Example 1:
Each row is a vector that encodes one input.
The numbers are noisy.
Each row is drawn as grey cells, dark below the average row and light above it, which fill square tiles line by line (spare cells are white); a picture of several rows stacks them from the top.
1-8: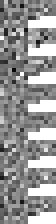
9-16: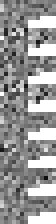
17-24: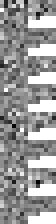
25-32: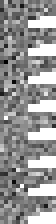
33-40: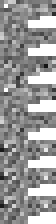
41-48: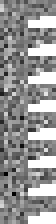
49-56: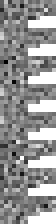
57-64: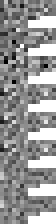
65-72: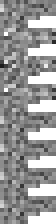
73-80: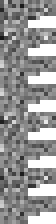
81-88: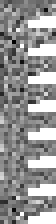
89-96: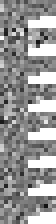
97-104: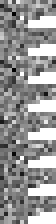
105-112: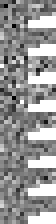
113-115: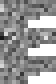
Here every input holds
a point on a 6-point circle and a true/false value.
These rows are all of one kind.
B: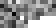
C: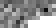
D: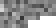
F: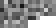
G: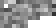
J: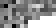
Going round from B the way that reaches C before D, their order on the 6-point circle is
B, F, J, C, D, G.
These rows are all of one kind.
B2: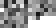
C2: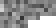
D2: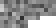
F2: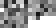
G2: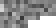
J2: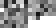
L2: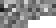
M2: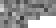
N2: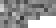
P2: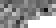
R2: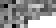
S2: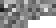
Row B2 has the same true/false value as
F2, J2 and R2.
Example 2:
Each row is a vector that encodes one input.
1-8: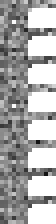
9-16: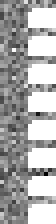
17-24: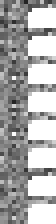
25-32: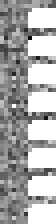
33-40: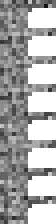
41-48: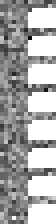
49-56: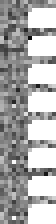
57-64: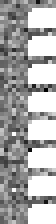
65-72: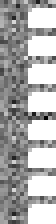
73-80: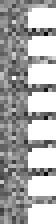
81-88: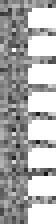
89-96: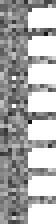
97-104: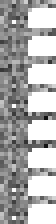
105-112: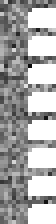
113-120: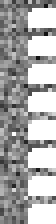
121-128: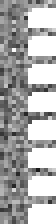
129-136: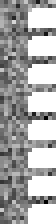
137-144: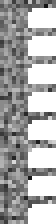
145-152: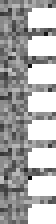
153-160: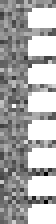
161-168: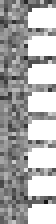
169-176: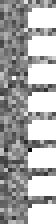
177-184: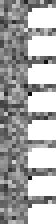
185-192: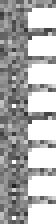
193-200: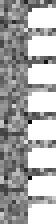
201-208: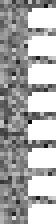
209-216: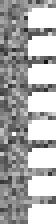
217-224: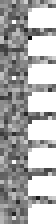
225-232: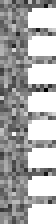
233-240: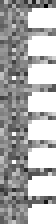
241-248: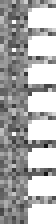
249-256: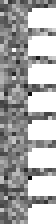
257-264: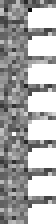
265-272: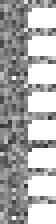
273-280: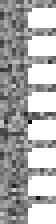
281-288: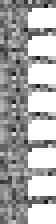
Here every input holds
either a point on an 8-point circle, or a point on a 13-point line.
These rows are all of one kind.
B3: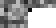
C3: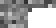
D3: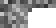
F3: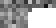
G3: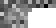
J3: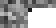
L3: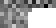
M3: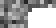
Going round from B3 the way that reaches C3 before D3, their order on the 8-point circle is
B3, M3, C3, F3, L3, G3, D3, J3.
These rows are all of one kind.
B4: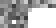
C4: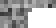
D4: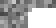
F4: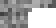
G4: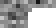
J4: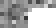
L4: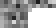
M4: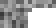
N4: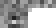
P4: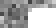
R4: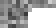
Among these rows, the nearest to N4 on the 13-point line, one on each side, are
B4 and R4.
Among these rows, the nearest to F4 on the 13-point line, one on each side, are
C4 and D4.
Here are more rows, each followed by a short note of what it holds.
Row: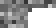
a point on an 8-point circle
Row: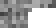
a point on a 13-point line
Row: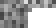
a point on a 13-point line
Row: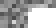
a point on a 13-point line
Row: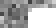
a point on a 13-point line
